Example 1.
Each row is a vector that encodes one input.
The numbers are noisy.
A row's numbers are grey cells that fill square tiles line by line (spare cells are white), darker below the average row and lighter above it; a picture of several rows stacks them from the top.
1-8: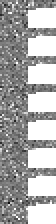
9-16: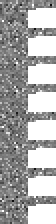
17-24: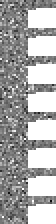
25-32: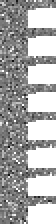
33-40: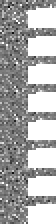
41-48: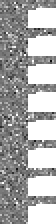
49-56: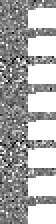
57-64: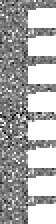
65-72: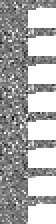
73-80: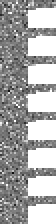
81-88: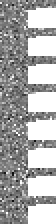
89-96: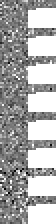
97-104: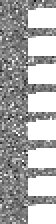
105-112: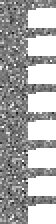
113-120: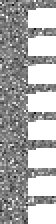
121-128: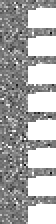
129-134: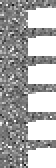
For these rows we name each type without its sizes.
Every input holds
either a fixed value, or a node of a tree.
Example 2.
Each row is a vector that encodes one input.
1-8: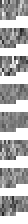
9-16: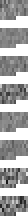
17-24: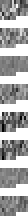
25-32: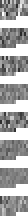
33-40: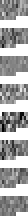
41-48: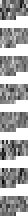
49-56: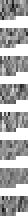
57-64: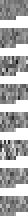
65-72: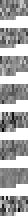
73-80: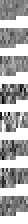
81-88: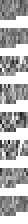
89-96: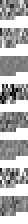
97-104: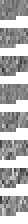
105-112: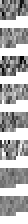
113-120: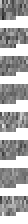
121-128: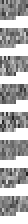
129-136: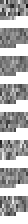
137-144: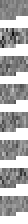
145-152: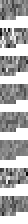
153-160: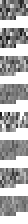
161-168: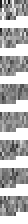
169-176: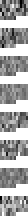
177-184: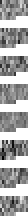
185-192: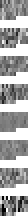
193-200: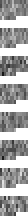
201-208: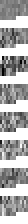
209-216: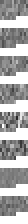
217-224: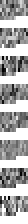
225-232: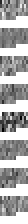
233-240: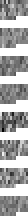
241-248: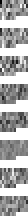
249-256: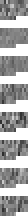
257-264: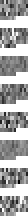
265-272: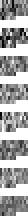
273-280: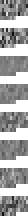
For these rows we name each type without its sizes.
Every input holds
a point on a circle.
